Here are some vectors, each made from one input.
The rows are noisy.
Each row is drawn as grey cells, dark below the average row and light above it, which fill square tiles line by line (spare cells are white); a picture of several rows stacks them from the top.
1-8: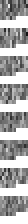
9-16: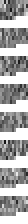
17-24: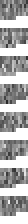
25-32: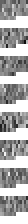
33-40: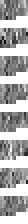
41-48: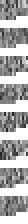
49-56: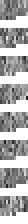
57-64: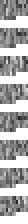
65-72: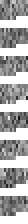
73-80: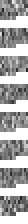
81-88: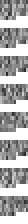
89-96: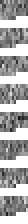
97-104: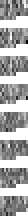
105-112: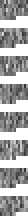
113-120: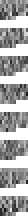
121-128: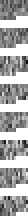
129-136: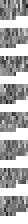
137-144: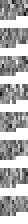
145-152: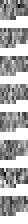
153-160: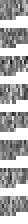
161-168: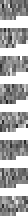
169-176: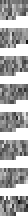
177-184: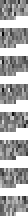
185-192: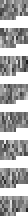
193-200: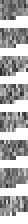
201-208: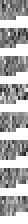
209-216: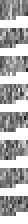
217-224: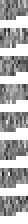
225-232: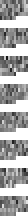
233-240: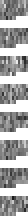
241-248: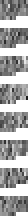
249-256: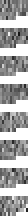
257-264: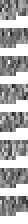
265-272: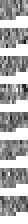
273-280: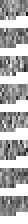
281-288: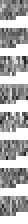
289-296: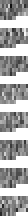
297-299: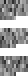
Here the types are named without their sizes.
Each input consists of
either a fixed value, or a node of a tree, or four true/false values.
